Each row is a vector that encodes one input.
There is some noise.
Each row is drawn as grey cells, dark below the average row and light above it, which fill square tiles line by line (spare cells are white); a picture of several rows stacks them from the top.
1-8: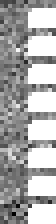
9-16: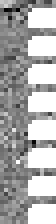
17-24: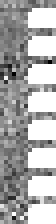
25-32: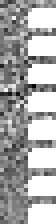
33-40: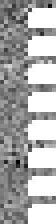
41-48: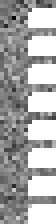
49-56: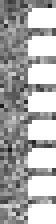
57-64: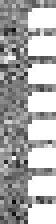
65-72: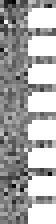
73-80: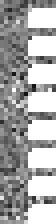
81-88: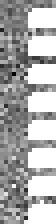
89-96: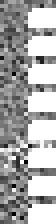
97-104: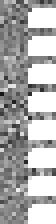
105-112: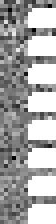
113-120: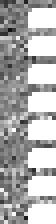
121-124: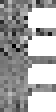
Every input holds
a point on a 5-point line, together with either a point on each of three 5-point lines, or three true/false values.
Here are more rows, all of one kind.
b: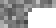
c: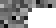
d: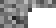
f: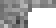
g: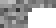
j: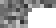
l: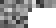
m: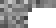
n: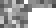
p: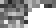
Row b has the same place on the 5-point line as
d, f, j and p.
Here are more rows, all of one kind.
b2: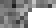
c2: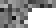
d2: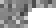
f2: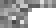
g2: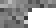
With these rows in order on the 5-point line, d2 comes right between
c2 and g2.
